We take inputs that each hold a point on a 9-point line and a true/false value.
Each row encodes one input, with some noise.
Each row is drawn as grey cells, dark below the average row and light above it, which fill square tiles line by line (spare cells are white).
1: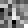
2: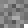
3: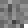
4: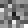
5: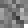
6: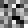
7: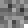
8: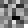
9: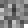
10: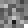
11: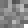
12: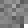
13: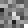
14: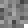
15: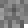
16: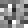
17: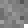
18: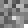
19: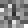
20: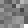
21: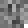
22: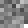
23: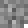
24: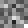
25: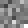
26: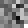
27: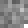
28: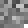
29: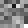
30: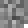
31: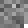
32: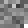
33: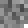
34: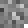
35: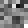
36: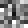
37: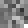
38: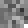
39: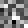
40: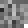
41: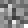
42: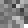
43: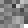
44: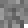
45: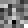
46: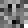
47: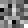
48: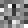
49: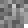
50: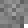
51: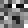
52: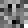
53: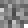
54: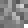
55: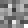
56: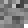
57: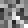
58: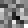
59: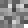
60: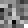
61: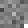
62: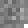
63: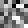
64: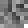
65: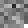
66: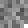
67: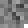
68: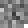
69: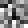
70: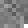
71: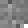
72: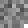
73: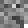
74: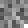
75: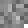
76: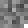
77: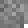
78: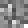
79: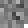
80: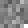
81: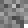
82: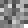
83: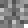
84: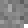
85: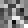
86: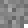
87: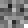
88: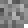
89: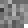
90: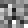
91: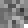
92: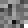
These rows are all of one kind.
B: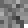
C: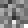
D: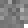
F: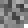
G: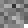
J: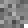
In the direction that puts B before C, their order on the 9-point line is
D, B, J, G, C, F.
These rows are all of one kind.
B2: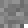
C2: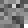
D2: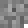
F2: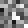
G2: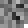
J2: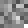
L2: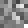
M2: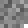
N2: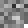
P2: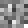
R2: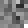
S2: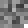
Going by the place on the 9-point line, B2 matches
J2, N2 and P2.
